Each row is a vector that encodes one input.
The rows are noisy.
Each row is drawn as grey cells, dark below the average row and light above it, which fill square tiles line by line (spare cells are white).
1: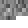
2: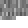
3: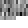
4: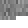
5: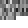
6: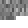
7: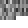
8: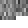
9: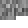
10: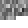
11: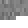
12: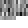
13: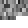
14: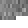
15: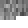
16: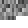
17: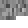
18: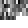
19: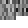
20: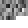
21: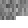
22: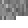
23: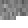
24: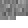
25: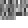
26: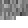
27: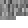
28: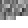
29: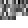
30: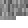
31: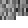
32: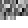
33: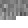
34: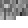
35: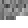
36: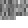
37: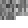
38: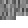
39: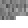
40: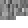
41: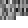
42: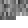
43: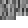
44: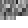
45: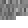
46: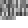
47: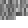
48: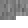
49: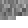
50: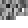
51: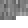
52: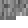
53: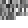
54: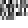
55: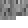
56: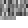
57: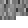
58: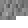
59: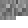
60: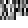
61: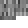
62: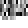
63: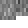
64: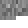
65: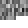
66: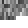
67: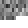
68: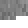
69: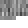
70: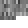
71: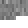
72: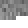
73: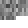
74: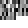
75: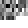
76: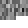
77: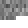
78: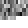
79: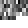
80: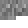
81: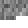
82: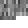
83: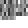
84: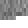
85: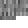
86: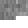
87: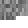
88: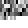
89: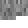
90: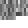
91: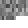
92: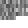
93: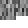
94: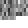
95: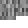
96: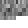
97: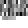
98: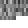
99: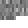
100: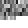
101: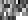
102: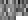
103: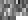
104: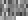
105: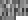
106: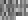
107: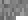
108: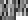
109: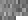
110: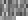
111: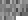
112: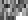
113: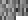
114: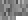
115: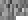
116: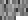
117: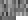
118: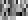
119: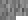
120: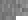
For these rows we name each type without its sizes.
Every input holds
either a point on a line, or a node of a tree.
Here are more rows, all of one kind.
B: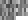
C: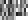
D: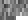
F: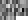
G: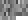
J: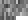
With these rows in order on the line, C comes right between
D and J.
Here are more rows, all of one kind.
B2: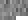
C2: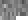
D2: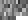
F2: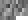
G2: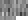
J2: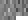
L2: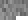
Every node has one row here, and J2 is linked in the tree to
B2, C2 and F2.
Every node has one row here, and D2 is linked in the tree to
F2.
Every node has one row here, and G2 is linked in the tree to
B2.
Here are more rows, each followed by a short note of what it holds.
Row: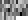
a node of a tree
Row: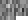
a point on a line
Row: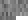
a point on a line
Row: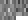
a node of a tree
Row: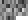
a node of a tree
